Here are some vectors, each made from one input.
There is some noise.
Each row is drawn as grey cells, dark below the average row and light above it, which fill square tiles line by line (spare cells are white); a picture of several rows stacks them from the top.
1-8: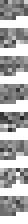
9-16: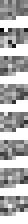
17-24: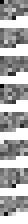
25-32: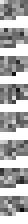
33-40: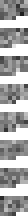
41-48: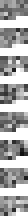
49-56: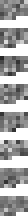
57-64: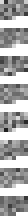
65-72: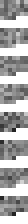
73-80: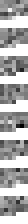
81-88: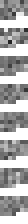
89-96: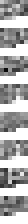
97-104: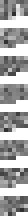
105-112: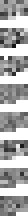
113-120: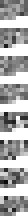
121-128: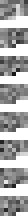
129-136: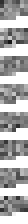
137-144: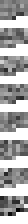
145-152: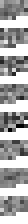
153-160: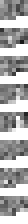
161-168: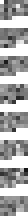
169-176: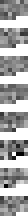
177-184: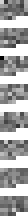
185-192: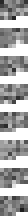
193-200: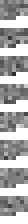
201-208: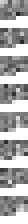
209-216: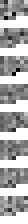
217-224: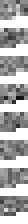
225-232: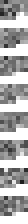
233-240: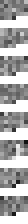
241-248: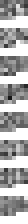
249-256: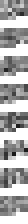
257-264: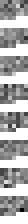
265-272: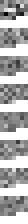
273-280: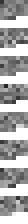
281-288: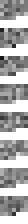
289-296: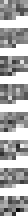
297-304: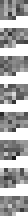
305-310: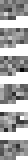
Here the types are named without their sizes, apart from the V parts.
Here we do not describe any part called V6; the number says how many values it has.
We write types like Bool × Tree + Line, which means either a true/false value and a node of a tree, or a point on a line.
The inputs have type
List(Label × V6).
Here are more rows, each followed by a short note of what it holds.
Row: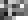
the empty list
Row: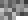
a list of one item
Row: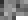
a list of two items
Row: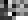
the empty list
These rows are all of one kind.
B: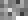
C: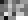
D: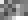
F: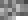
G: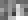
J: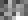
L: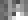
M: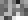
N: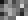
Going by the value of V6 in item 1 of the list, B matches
J and M.
